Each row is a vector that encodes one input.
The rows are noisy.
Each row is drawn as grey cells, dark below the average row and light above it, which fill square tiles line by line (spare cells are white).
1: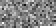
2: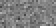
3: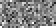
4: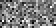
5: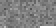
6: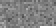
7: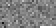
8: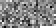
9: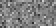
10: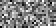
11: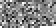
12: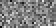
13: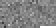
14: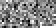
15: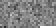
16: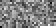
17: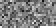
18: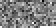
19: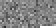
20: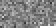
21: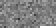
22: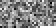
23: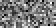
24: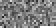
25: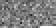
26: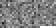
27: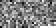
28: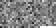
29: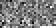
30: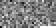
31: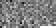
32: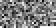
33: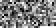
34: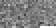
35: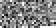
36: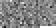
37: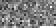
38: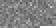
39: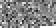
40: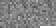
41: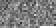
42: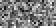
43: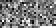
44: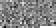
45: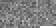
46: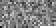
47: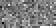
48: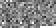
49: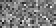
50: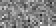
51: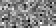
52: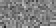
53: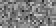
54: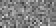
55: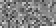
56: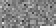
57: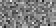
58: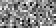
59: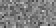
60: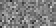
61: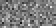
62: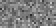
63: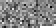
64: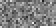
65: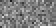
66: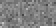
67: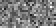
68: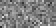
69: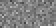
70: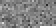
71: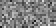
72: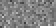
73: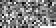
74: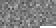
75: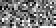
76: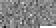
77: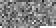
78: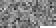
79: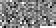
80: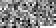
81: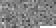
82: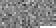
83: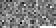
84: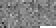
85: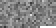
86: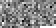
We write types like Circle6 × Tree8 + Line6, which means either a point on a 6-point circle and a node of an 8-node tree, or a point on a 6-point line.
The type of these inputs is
Label5 × (Line4 + Line6 × Line6).
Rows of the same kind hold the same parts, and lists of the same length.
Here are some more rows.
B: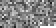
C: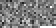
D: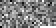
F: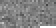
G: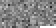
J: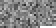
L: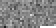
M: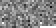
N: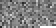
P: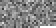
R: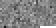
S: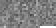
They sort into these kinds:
B, C, D, F, G, M, N, P, S
J, L, R

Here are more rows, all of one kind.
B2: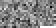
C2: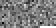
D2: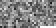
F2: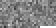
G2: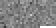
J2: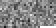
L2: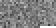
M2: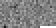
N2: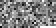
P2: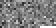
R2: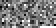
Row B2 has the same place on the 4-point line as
L2, N2, P2 and R2.
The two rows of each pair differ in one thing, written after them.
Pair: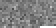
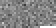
the place on one of the two 6-point lines
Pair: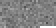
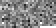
the place on one of the two 6-point lines
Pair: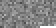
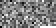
the label
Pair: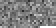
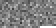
the place on one of the two 6-point lines
